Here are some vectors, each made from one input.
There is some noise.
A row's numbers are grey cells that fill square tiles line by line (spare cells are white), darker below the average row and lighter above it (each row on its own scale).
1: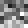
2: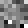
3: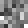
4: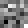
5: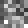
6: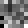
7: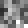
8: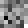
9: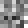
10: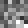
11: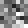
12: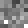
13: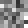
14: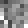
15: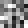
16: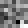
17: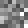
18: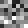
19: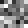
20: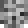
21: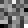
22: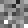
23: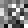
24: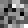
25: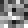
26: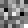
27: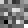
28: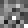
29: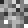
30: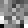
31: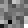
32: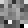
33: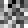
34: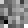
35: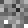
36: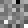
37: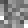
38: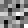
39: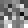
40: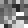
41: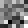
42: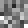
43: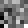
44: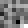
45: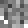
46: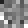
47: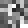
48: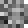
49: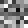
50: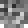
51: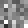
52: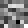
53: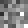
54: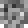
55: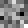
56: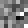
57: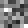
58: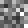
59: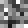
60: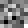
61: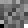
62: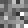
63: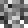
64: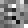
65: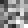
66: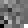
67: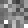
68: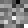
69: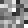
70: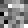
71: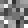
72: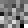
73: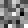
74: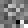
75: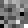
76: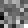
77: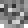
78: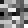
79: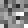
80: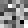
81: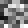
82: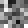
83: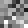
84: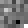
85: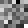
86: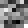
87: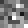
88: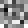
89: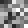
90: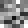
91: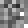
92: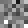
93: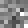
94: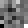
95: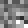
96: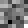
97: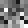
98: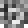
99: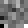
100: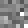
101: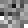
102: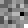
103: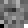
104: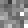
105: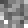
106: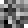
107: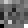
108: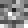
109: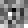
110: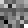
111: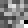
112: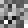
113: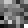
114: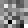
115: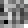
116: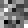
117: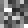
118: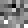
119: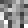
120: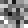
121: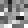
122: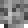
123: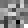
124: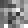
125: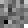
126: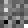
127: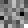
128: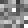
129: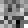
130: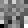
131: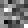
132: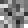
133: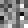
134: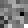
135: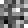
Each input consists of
either one of 8 labels and one of 12 labels, or one of 9 labels.
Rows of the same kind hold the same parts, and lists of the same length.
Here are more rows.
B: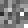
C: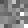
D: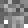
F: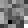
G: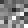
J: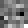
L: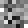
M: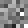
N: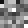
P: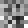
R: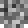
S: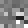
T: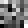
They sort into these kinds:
B, C, G, J, M, S, T
D, F, L, N, P, R

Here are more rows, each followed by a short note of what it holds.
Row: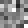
one of 9 labels
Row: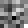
one of 8 labels and one of 12 labels
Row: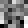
one of 9 labels
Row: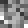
one of 9 labels
